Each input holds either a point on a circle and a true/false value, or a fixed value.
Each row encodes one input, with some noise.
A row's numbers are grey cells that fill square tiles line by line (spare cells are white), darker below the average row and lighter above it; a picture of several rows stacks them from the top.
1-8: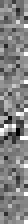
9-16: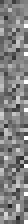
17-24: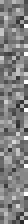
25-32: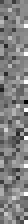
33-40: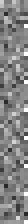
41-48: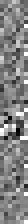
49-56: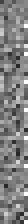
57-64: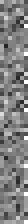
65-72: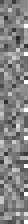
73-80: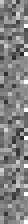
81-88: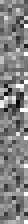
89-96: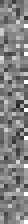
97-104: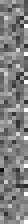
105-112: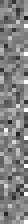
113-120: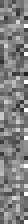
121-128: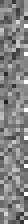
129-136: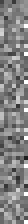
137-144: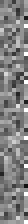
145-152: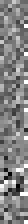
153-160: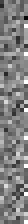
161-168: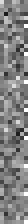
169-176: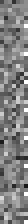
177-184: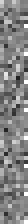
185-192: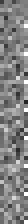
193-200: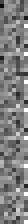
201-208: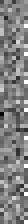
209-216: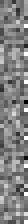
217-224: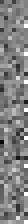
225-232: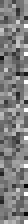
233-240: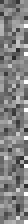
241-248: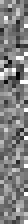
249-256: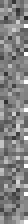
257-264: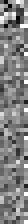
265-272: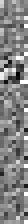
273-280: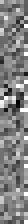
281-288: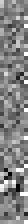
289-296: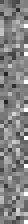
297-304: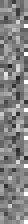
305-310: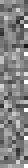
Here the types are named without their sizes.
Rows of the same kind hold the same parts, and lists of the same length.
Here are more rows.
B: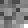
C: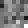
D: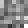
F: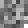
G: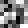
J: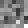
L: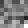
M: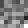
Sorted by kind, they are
B, C, D, F, J, L, M
G

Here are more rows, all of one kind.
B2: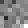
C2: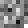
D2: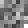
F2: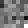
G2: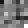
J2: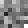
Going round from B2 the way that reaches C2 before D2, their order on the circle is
B2, J2, F2, G2, C2, D2.
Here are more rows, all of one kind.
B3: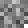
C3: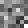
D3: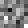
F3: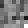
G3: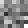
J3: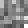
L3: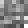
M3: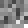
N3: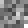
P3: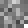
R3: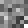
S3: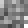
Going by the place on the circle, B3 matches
F3 and P3.
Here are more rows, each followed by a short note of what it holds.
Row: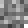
a point on a circle and a true/false value
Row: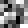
a fixed value
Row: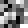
a fixed value
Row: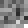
a point on a circle and a true/false value
